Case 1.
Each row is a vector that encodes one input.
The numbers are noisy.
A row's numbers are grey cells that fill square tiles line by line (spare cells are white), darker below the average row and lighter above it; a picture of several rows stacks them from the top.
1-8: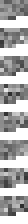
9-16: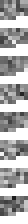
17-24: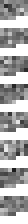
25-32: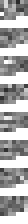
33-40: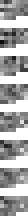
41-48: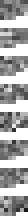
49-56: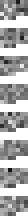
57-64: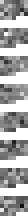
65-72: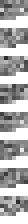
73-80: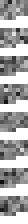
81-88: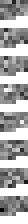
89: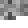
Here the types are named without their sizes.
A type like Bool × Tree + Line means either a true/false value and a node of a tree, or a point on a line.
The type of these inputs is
Line × (Tree + Unit).
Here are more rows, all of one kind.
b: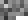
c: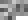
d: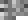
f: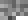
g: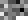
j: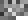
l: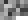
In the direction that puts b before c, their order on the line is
b, f, g, d, l, c, j.
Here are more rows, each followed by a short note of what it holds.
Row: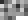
a point on a line and a node of a tree
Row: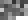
a point on a line
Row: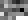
a point on a line and a node of a tree
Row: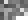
a point on a line
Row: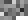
a point on a line and a node of a tree
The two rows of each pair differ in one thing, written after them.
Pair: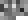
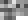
the node of the tree
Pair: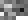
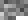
the node of the tree
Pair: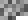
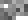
the node of the tree
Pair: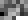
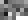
the node of the tree
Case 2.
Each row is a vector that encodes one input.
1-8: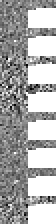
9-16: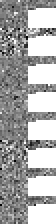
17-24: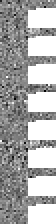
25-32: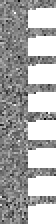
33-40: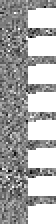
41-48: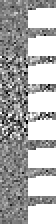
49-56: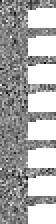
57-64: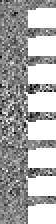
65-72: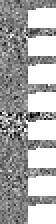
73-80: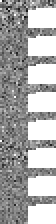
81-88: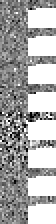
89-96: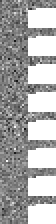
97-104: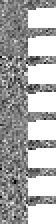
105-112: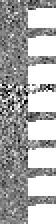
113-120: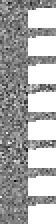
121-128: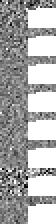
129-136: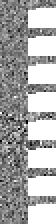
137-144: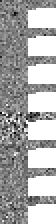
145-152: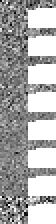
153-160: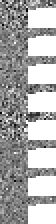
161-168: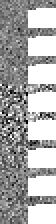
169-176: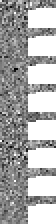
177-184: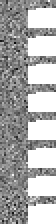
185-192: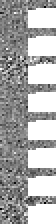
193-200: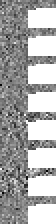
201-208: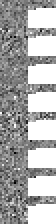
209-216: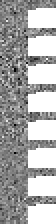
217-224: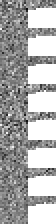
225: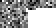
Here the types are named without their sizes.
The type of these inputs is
Tree × Tree.
